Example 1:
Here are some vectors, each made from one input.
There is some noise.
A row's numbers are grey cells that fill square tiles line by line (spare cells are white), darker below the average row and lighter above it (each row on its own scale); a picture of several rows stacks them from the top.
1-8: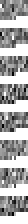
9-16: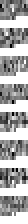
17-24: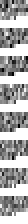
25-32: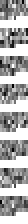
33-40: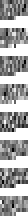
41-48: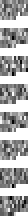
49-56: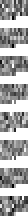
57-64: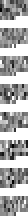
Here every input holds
four true/false values.
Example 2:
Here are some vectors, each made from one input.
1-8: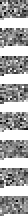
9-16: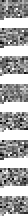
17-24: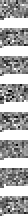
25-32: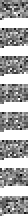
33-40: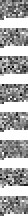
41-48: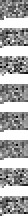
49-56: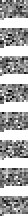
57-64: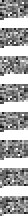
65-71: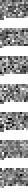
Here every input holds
a point on a 13-point line.
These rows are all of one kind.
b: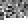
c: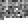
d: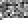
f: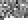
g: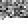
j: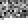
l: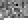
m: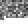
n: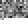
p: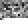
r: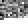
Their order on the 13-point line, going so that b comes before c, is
r, b, m, c, j, f, n, g, d, l, p.
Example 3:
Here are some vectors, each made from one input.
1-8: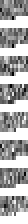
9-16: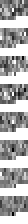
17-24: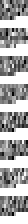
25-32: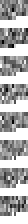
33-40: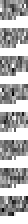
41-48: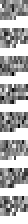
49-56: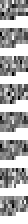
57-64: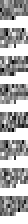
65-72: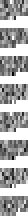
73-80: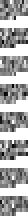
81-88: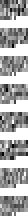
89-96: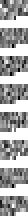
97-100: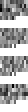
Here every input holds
four true/false values.
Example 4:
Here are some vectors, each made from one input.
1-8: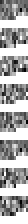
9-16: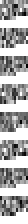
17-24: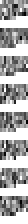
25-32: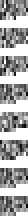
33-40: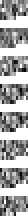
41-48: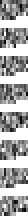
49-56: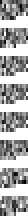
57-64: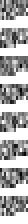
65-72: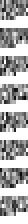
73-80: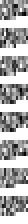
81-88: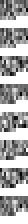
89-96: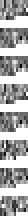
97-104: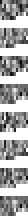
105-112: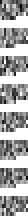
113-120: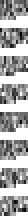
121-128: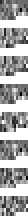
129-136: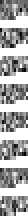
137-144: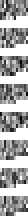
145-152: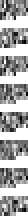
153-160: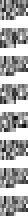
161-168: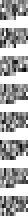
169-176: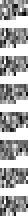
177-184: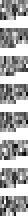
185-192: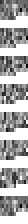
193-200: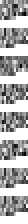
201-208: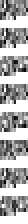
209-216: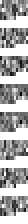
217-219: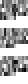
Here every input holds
a point on an 8-point circle.
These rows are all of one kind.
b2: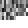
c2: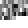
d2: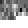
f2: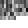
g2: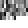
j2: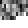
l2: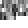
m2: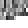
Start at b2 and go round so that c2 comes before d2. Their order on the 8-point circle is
b2, m2, c2, l2, g2, f2, d2, j2.
